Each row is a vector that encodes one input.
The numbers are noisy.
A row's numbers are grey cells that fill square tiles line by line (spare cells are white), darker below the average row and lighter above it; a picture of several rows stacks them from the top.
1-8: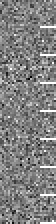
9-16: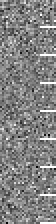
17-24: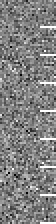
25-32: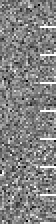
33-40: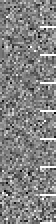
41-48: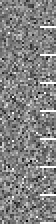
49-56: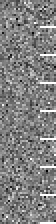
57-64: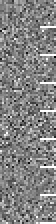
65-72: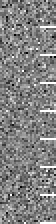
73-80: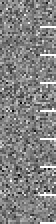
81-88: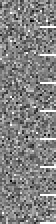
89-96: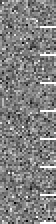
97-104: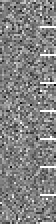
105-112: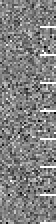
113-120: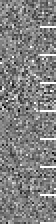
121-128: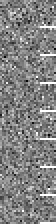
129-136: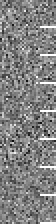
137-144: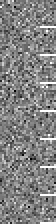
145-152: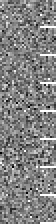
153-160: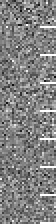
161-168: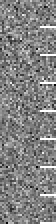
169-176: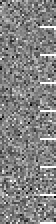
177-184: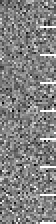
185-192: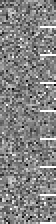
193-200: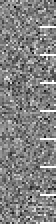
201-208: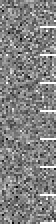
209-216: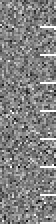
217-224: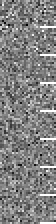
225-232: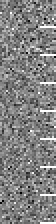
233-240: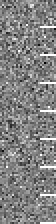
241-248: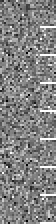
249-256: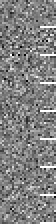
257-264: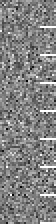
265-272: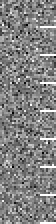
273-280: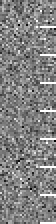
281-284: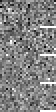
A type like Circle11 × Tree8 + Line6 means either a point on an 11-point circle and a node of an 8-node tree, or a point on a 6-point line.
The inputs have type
(Line6 + Tree14) × (Tree11 + Unit) × Tree12.
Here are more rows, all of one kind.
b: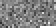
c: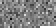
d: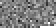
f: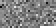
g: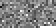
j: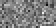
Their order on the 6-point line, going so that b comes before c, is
b, c, j, f, d, g.
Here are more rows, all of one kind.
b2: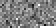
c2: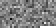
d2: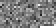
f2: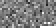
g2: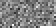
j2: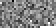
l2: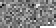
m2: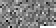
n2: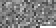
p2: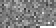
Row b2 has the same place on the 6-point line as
g2, j2, m2 and n2.
